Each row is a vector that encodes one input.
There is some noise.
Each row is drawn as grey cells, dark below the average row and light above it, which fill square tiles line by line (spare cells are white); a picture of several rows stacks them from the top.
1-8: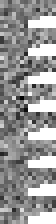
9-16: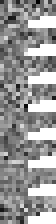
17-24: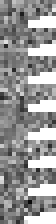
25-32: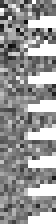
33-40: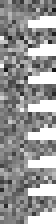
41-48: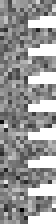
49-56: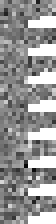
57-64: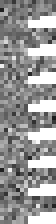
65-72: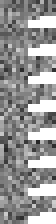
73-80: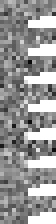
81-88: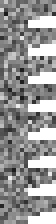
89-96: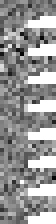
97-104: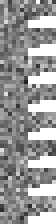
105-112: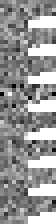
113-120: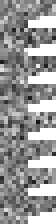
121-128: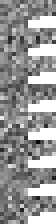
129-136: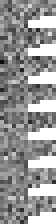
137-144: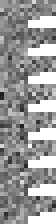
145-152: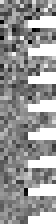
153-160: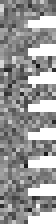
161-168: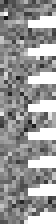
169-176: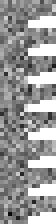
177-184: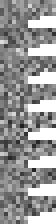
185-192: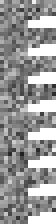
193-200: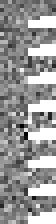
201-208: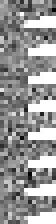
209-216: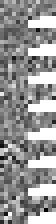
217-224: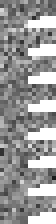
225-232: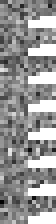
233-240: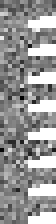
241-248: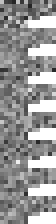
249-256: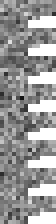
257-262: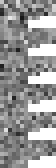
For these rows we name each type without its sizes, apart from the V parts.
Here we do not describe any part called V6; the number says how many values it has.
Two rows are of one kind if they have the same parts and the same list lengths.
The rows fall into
3 kinds.
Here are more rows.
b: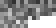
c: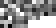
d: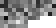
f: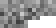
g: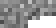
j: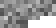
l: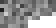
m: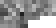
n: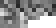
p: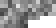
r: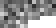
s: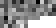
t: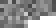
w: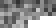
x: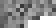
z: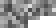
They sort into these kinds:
b, d, l, n, r, s, t, w, x
c
f, g, j, m, p, z

